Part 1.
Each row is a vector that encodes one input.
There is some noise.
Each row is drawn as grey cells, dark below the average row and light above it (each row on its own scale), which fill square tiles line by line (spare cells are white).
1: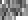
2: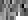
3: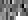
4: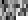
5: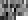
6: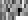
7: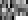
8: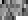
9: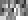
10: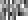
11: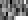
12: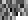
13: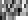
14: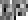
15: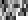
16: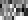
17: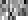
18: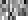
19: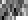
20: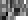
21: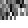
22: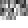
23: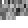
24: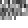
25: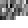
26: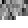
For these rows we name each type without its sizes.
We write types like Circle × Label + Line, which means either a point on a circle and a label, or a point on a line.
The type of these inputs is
Line.
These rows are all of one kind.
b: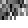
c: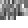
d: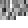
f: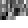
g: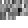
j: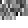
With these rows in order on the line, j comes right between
b and f.
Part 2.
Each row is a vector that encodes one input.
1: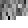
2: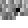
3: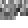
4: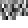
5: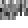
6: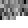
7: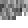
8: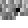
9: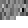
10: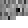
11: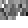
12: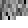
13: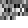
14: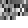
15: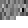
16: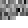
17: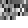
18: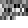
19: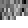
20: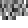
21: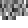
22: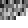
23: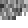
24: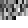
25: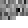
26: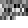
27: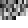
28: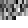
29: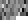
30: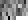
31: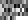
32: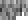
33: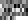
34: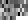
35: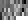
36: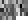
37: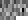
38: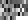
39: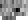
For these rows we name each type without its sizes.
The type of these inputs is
Bool × Bool × Bool + Unit.
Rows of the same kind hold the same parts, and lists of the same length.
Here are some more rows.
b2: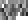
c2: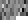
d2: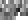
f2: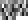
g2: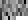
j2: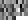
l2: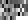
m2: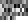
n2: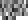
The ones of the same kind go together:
b2, c2, d2, f2, g2, j2, n2
l2, m2

